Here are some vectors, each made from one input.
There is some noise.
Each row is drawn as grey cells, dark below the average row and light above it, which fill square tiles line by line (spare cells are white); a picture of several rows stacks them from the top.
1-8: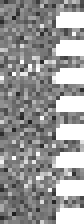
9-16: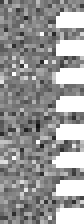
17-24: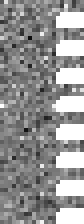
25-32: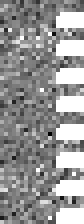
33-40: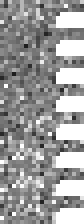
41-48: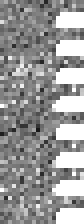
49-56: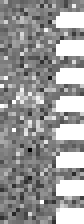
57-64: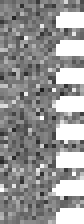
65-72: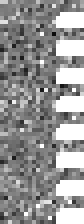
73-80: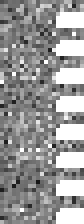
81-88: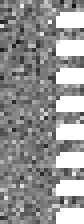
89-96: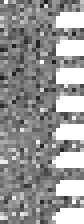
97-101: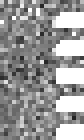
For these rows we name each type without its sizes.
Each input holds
a point on a line, together with either a point on a line, or three true/false values.
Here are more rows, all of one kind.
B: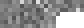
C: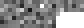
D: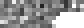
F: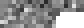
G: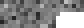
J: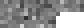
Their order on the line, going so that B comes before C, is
D, F, J, B, G, C.
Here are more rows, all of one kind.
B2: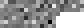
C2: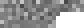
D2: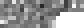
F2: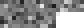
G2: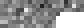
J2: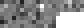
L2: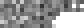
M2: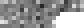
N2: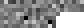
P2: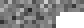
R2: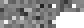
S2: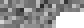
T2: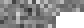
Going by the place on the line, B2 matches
D2, G2, M2 and S2.
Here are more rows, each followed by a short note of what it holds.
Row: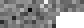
a point on a line and three true/false values
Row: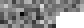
a point on a line and three true/false values
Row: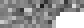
a point on a line and three true/false values
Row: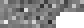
a point on a line and three true/false values
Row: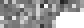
a point on each of two lines
